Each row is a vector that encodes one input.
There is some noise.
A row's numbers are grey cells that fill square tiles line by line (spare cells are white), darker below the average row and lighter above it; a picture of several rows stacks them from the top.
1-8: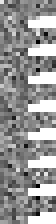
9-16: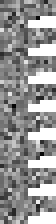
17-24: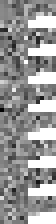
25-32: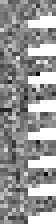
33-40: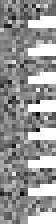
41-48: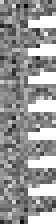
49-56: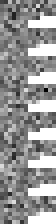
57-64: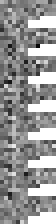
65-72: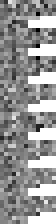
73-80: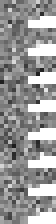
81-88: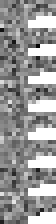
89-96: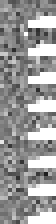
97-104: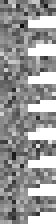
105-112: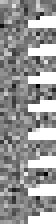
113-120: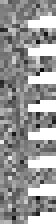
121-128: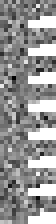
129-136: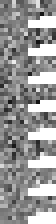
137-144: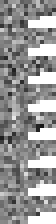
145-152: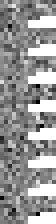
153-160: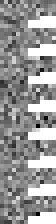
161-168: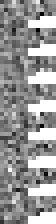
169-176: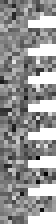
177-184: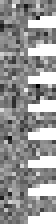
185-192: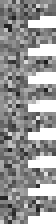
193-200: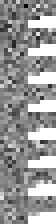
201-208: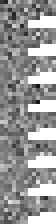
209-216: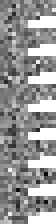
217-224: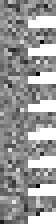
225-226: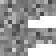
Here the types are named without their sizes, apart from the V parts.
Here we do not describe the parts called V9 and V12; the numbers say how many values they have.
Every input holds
a value of V12, together with either a point on a line and a true/false value, or a value of V9.
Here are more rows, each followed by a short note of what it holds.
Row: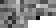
a value of V9 and a value of V12
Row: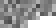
a point on a line, a true/false value and a value of V12
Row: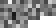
a value of V9 and a value of V12
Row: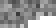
a point on a line, a true/false value and a value of V12
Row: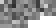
a point on a line, a true/false value and a value of V12
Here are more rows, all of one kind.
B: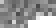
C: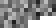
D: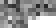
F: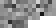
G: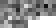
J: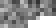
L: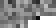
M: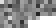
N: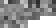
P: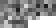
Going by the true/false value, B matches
D, F and M.
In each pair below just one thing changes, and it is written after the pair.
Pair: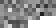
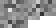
the true/false value
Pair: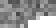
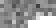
the true/false value
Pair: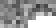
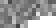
the value of V12
